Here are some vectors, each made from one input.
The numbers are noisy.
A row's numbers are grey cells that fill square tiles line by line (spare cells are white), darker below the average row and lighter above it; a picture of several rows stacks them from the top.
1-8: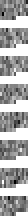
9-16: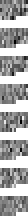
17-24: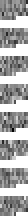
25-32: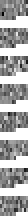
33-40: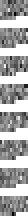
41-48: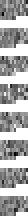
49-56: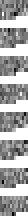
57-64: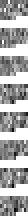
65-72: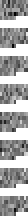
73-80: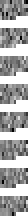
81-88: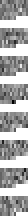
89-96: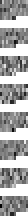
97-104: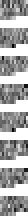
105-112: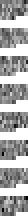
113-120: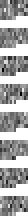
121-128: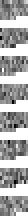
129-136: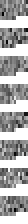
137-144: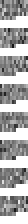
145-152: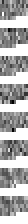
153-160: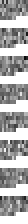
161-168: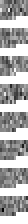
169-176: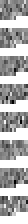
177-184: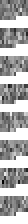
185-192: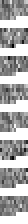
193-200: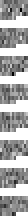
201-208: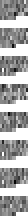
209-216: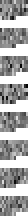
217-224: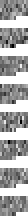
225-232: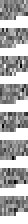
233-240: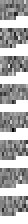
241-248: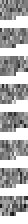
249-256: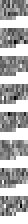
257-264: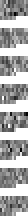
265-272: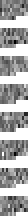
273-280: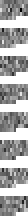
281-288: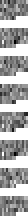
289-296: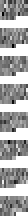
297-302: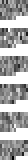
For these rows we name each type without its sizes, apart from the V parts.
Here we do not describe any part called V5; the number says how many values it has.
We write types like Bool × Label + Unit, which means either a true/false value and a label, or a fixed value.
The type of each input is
(Bool × Bool × Bool + Circle) × V5.
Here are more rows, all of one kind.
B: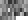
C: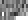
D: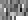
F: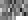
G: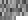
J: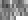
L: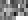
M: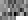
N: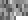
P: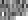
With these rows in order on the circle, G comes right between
D and N.
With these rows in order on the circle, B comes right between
F and M.
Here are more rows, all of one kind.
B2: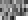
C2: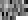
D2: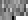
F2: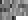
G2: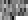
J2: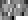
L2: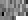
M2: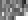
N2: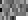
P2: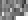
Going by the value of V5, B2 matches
C2 and N2.
